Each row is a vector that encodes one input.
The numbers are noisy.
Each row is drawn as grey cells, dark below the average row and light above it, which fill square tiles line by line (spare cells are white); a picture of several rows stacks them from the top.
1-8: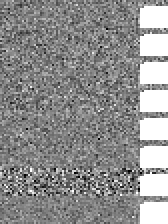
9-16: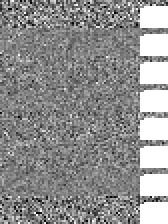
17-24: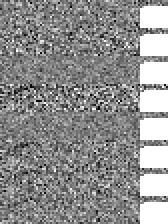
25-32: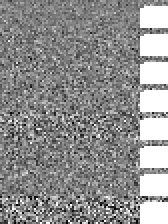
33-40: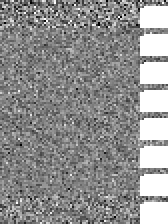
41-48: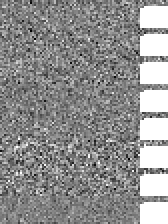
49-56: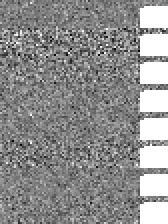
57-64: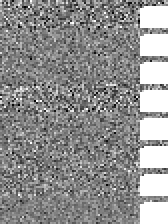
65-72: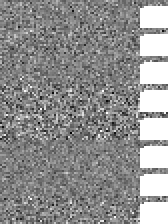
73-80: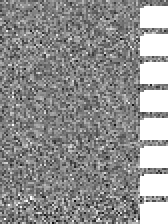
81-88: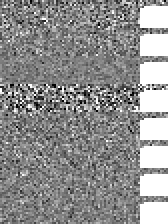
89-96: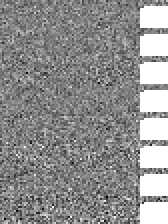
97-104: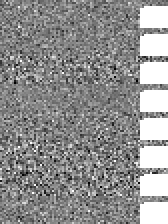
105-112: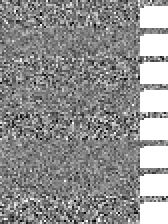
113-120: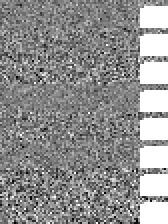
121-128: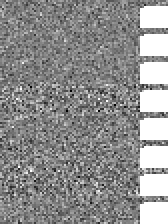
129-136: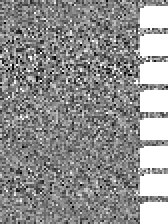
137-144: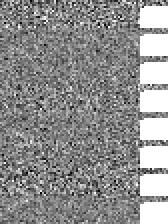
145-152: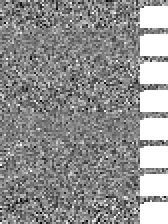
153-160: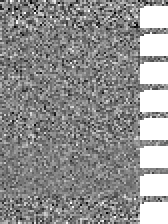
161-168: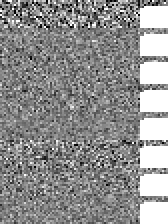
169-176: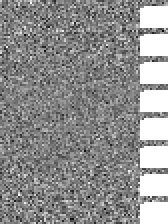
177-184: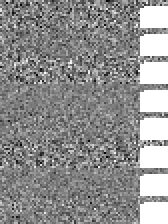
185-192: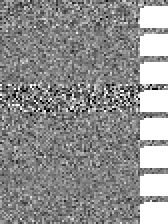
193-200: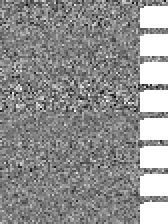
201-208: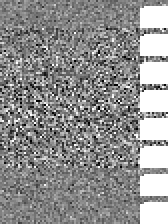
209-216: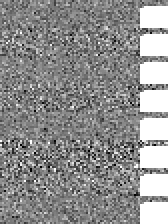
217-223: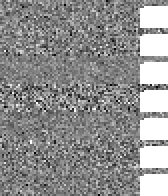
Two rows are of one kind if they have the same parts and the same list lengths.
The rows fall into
4 kinds.
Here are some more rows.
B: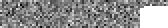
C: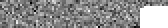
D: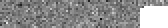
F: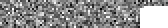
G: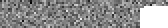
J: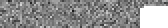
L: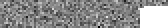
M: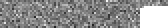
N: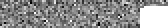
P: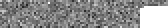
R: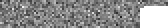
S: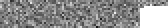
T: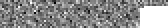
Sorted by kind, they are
B, M, P
C, D, G, J, L, N, S
F, R
T

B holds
a point on a 6-point line and a node of a 9-node tree.
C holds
two labels (each one of 5), a point on a 6-point line and a node of a 9-node tree.
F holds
two labels (each one of 5) and a node of each of two 9-node trees.
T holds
a node of each of two 9-node trees.
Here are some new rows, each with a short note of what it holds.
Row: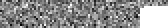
two labels (each one of 5) and a node of each of two 9-node trees
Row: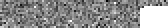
two labels (each one of 5), a point on a 6-point line and a node of a 9-node tree
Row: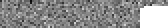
two labels (each one of 5), a point on a 6-point line and a node of a 9-node tree
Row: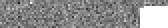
two labels (each one of 5) and a node of each of two 9-node trees
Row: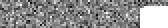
two labels (each one of 5), a point on a 6-point line and a node of a 9-node tree
